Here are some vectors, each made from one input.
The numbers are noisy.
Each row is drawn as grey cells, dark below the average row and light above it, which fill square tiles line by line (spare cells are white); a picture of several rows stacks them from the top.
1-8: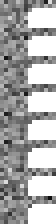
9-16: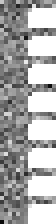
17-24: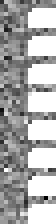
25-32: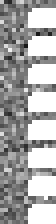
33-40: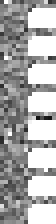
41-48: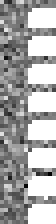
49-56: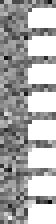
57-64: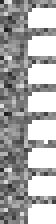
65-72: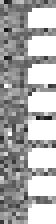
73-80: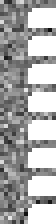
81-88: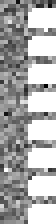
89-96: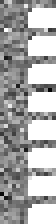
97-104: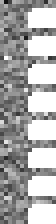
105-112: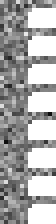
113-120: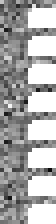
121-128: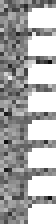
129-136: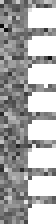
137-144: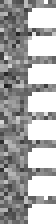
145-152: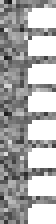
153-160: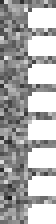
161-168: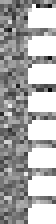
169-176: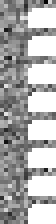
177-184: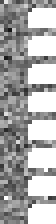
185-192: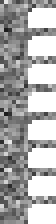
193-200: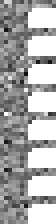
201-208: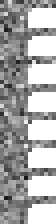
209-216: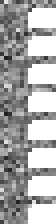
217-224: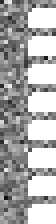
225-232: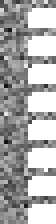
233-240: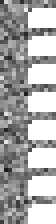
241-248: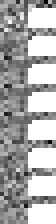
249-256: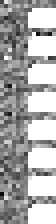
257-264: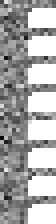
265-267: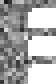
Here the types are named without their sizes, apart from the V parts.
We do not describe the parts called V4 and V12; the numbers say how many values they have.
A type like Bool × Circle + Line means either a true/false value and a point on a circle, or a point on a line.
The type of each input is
Bool × (Tree + V4) + V12.
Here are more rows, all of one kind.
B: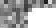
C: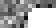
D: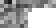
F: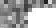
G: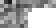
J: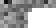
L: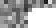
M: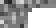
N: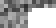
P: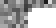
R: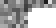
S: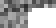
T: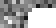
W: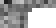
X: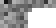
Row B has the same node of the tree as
F, L, P and R.
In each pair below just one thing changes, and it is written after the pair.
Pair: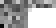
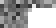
the value of V4
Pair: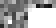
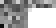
the true/false value
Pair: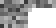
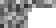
the value of V4
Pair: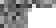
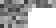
the value of V4
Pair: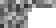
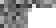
the value of V4
